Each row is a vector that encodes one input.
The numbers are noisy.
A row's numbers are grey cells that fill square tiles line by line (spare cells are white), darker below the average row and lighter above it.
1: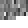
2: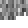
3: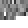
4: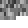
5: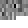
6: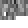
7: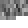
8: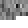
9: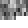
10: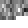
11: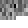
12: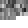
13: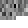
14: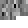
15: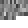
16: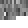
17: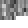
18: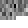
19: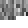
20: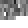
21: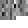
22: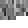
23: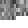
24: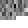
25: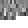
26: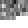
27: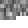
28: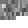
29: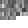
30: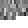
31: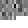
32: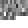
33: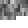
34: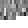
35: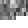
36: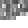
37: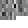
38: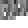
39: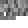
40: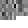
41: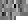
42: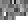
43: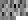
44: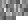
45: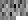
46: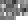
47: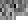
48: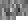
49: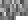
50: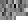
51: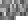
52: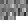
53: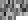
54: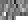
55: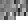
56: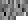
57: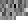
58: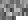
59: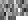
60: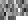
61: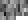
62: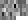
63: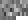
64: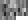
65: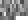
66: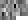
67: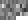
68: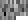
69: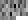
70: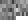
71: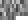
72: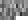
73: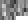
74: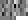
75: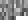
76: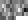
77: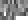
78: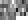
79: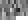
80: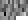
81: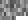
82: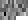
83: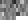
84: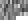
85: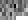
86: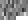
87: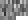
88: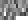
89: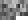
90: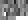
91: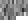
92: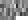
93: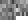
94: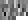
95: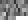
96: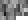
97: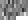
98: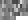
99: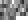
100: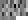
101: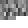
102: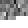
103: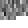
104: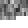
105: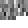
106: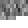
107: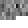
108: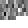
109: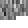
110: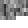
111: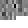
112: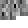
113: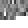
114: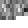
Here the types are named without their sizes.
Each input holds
a point on each of two lines, together with either a fixed value, or four true/false values.
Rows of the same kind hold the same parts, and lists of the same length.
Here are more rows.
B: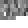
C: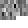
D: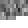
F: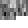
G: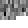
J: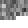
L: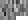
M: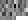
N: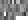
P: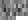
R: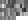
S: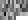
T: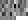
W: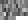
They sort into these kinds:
B, D, F, G, J, L, N, P, R, S, W
C, M, T

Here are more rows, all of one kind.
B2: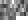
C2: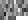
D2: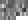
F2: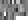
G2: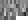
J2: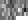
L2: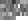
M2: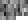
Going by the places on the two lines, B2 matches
C2 and G2.
